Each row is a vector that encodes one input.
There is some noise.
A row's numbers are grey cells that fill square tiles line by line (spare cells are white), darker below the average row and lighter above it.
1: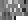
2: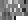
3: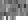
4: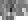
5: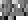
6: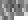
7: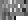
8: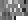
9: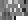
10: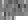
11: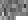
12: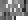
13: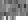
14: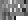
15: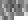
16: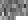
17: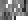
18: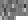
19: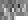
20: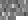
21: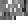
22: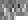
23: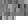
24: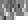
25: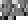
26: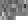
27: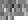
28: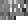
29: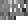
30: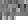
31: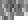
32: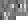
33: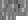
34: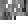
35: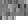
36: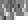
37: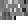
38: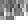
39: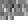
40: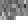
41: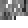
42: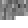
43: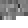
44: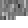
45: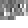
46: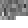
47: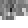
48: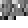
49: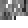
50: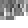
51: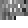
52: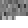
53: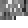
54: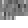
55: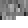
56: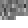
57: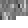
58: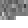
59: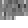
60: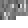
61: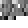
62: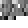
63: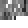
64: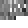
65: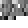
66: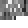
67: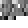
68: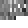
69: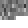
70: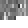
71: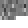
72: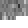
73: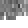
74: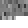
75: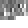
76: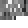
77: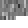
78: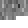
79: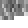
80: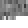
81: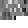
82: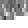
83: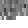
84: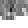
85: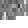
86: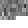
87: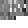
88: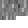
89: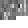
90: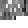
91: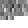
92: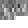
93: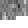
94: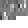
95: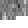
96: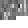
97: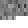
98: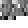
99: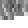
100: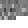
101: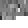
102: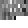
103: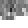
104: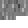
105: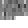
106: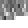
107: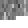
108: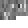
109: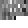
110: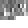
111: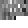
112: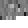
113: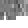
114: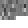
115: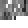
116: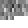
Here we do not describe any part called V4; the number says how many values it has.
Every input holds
either a point on a 5-point line, or a list of up to two items, each a true/false value and a value of V4.
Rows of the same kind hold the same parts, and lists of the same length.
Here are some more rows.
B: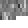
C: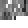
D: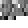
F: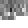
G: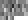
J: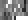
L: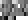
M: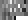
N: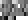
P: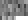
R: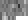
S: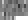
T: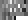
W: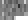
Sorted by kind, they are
B, P, R, S, W
C, J, M, T
D, L, N
F, G

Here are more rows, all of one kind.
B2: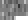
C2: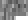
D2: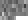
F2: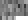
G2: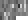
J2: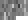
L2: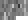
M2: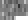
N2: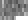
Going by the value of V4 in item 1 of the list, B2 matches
C2, M2 and N2.
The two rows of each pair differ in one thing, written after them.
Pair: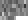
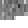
the value of V4 in item 1 of the list
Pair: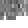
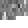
the value of V4 in item 2 of the list
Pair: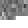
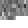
the true/false value in item 2 of the list
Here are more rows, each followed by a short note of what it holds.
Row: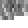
a list of one item
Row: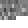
a list of two items
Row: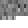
a list of two items
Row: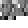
the empty list
